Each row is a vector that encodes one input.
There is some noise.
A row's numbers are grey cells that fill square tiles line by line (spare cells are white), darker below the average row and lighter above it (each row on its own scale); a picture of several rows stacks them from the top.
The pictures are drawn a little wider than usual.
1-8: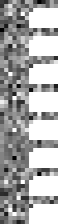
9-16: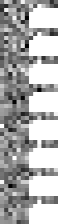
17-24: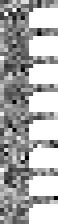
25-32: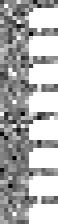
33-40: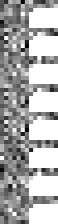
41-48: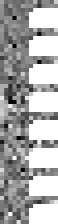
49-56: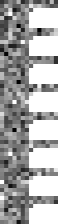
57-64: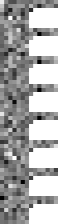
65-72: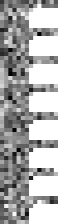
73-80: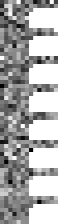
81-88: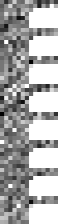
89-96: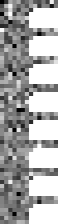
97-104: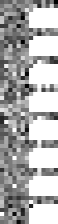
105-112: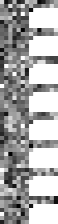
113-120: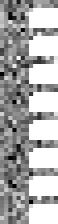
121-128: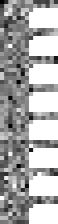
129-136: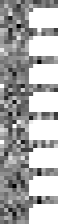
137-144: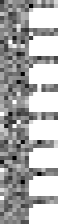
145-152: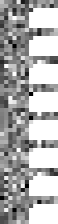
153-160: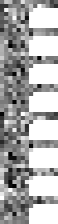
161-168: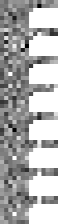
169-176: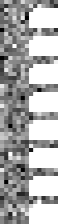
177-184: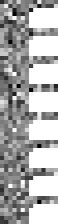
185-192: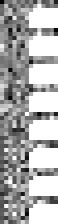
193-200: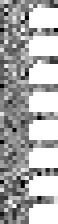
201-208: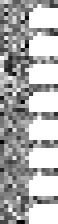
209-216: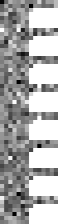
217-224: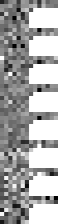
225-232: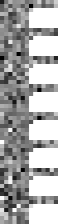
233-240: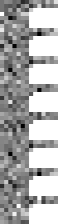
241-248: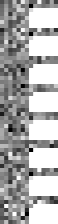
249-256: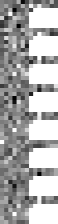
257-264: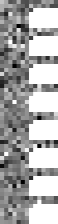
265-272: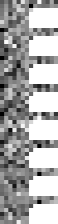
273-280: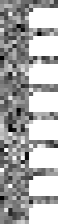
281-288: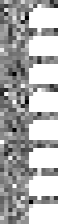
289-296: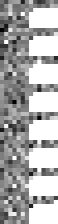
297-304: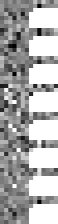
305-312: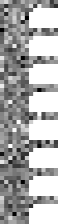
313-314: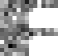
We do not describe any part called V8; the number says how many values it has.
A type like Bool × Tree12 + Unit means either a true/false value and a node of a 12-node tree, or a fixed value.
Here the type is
Bool × Bool × Bool × Bool × List2(V8) + Line6 × Line7.
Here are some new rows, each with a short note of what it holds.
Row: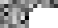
a point on a 6-point line and a point on a 7-point line
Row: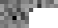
four true/false values, together with a list of two items
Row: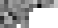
four true/false values, together with a list of two items
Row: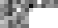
four true/false values, together with the empty list
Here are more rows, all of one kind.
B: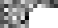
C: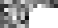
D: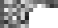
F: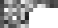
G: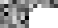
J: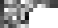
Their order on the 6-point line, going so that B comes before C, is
D, F, J, B, C, G.
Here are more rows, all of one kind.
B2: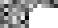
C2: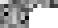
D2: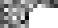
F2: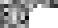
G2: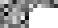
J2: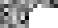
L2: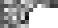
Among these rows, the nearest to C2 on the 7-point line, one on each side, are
F2 and J2.
